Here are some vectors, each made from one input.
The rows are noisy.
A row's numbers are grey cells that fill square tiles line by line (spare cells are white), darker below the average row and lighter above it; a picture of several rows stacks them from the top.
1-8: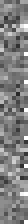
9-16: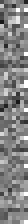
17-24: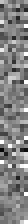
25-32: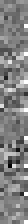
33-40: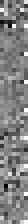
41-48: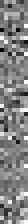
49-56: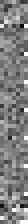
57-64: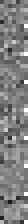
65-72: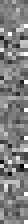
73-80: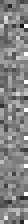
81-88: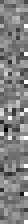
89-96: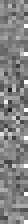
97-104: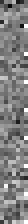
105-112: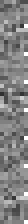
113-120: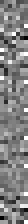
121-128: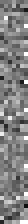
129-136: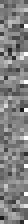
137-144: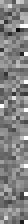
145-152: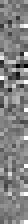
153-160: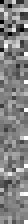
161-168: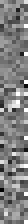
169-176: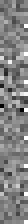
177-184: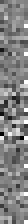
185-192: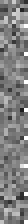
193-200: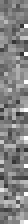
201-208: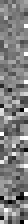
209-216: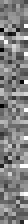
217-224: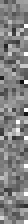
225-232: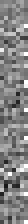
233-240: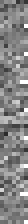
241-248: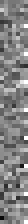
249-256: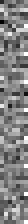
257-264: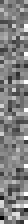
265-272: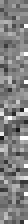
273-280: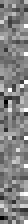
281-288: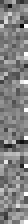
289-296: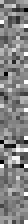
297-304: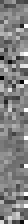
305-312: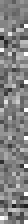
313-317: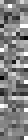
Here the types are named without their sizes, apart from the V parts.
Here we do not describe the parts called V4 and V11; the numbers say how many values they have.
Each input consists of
a point on a circle, a true/false value and a value of V11, together with either a fixed value, or a node of a tree and a value of V4.
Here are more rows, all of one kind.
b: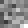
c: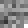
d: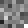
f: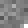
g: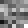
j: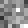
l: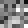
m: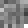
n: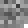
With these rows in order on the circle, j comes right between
b and g.
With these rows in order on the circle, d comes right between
b and l.
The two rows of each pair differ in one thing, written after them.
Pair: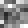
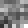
the value of V11
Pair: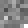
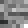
the node of the tree
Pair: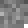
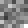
the true/false value
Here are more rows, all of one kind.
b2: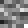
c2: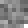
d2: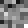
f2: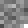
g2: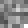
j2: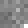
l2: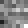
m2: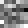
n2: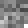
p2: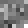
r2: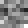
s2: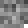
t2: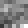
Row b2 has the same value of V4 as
d2, g2 and r2.
